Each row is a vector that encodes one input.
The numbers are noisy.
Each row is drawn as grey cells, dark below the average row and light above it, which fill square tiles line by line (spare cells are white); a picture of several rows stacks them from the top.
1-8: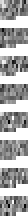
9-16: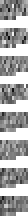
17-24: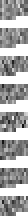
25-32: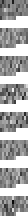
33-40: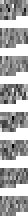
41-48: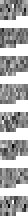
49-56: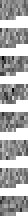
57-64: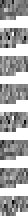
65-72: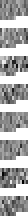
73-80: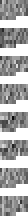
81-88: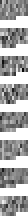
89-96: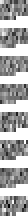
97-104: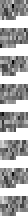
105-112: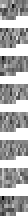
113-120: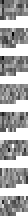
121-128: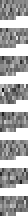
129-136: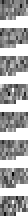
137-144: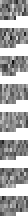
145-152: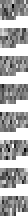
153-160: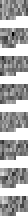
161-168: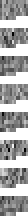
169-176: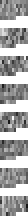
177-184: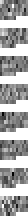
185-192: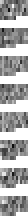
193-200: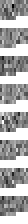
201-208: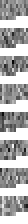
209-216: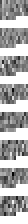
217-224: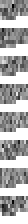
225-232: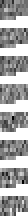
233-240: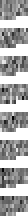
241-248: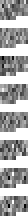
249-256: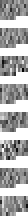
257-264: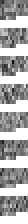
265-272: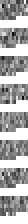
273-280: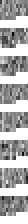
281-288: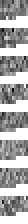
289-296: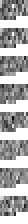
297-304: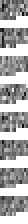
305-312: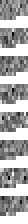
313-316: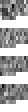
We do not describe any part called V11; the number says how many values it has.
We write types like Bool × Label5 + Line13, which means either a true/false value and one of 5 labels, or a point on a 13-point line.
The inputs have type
Bool × (Line6 + V11) + Line7 + Line9.
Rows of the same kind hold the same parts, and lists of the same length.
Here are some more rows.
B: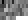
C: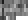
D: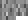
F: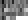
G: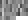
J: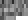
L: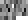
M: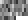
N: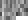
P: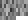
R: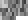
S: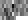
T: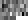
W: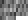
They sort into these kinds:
B, C, D, F, J, P, W
G, N
L, M, T
R, S

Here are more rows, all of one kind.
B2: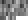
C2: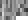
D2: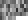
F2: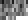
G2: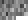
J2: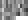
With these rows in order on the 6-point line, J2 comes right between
B2 and F2.
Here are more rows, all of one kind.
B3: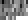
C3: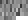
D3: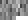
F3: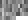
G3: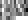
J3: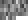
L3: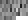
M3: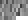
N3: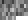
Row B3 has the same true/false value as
J3 and N3.
